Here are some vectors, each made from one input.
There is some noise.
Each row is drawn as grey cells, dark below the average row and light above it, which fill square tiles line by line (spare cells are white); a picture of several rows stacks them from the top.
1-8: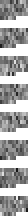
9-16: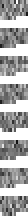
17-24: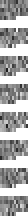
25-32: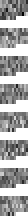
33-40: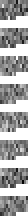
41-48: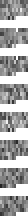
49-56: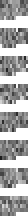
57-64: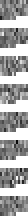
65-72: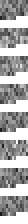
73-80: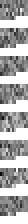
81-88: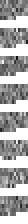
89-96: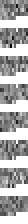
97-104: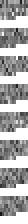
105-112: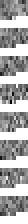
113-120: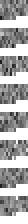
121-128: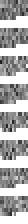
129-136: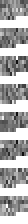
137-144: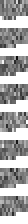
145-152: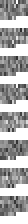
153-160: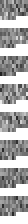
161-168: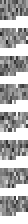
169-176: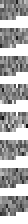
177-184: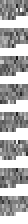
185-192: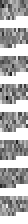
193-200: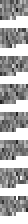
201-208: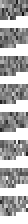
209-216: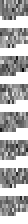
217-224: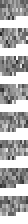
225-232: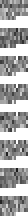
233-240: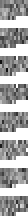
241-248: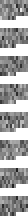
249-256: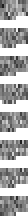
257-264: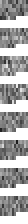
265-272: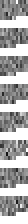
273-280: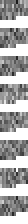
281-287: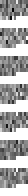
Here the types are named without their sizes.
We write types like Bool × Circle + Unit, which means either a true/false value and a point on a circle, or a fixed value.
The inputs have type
Bool × Bool × Bool × Bool + (Line + Tree) × Tree.
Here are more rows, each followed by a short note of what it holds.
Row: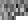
a point on a line and a node of a tree
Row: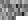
a point on a line and a node of a tree
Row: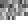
a point on a line and a node of a tree
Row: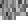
a node of each of two trees
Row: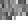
a node of each of two trees
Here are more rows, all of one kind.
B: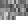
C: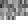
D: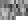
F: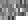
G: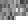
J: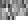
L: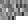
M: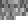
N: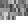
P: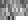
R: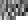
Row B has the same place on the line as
C, N and R.
